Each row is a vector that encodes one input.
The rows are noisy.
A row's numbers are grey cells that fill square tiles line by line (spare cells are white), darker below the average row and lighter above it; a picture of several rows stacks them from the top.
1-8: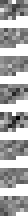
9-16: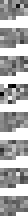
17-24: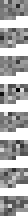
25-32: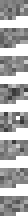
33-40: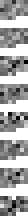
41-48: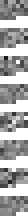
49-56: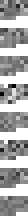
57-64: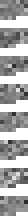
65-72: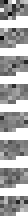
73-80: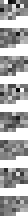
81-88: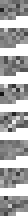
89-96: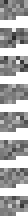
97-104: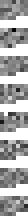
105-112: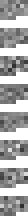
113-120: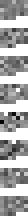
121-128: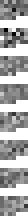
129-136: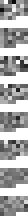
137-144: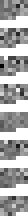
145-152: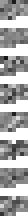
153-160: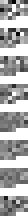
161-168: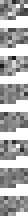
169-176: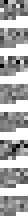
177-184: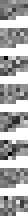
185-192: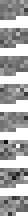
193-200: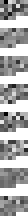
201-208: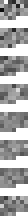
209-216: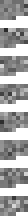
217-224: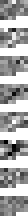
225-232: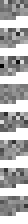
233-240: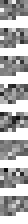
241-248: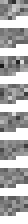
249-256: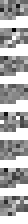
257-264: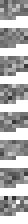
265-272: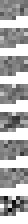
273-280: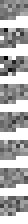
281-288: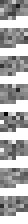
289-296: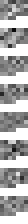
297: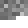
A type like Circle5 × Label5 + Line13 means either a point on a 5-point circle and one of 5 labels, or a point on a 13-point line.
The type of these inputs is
(Label12 + Line8) × Line15.
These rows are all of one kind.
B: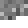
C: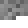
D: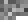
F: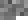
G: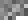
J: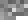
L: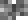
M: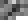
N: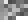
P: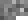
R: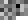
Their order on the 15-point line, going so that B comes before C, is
B, R, M, P, D, G, C, J, N, L, F.
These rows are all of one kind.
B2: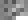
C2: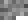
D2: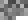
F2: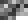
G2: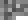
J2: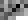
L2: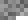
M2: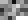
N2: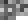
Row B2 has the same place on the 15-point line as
C2, F2 and N2.
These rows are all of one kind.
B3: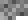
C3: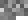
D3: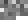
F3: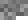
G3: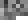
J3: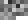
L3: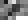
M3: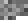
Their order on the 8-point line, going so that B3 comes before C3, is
F3, B3, J3, G3, L3, C3, D3, M3.
